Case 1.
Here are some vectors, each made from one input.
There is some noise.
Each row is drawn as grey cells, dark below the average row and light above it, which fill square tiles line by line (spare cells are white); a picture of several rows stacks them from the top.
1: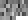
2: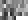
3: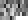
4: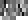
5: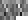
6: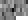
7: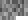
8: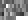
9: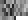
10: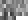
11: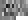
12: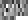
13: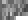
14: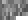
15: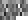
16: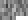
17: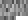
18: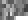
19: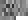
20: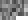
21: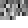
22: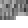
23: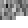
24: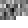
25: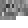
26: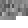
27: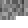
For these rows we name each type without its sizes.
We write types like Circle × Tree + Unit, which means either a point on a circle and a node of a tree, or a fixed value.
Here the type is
Label.
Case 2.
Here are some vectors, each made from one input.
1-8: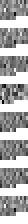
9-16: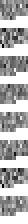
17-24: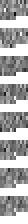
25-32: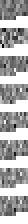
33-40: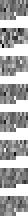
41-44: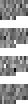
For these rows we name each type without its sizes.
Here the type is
Bool × Bool × Bool + Unit.
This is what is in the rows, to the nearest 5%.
About 10% of them hold a fixed value. The rest hold three true/false values.
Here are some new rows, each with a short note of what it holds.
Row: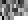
a fixed value
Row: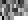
a fixed value
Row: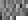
three true/false values
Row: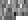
three true/false values
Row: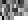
a fixed value
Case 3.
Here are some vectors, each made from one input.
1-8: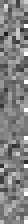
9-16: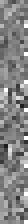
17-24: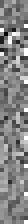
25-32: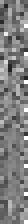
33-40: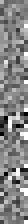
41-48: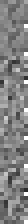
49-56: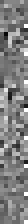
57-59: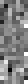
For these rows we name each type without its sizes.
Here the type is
Tree.
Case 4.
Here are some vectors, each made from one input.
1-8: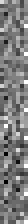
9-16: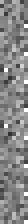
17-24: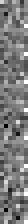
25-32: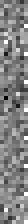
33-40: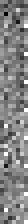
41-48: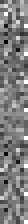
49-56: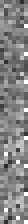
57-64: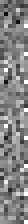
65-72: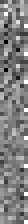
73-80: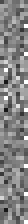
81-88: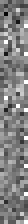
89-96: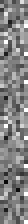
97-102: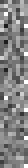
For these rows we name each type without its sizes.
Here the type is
Line × Line.
